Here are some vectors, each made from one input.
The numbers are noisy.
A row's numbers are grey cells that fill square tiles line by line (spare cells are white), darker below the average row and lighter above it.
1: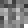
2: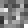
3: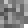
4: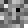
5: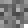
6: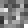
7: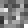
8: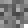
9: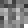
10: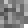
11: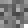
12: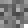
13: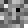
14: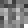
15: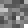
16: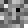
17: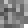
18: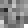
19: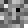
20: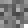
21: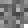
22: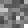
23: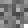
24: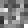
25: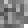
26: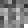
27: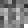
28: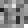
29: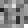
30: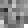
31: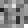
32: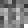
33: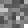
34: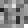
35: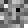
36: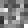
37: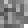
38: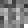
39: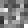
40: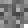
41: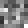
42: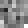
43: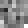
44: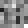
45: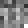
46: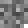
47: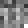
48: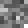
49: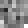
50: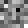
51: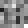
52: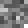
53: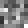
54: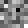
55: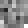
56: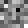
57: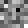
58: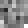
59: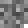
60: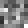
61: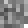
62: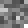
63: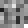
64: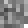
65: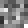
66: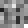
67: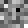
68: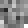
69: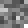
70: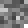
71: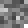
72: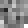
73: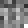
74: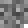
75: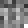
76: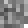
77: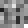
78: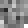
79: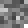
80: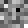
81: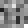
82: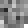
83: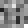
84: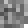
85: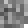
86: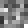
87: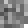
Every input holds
a point on an 8-point line.
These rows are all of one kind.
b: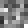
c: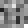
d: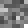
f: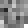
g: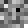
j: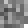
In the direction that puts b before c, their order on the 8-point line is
b, d, j, f, c, g.
